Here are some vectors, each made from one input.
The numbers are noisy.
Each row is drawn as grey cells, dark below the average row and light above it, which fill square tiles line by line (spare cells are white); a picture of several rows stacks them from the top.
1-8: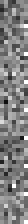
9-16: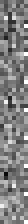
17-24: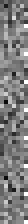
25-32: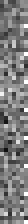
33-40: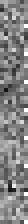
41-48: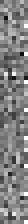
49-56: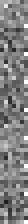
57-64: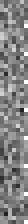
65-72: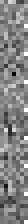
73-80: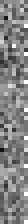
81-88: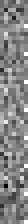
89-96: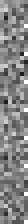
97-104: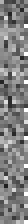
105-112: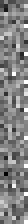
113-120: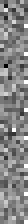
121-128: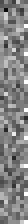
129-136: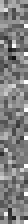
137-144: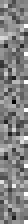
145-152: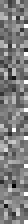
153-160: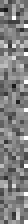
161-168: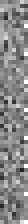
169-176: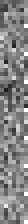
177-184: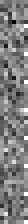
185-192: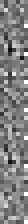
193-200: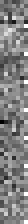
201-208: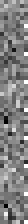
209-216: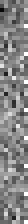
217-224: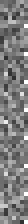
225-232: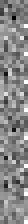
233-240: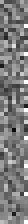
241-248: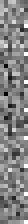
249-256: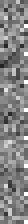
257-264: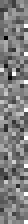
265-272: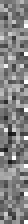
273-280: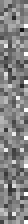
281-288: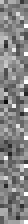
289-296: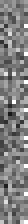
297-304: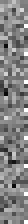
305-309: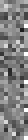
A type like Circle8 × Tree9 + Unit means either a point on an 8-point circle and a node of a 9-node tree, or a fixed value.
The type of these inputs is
Line13 × Tree16 × Tree16.
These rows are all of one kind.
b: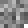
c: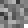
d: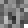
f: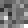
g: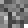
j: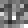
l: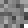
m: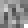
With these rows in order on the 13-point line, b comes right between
c and l.
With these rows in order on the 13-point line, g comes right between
d and f.
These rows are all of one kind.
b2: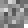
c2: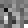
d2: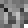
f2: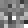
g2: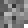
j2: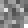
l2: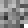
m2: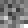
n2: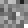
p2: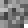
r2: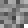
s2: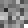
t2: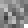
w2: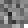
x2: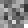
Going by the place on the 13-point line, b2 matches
j2, l2, p2 and t2.
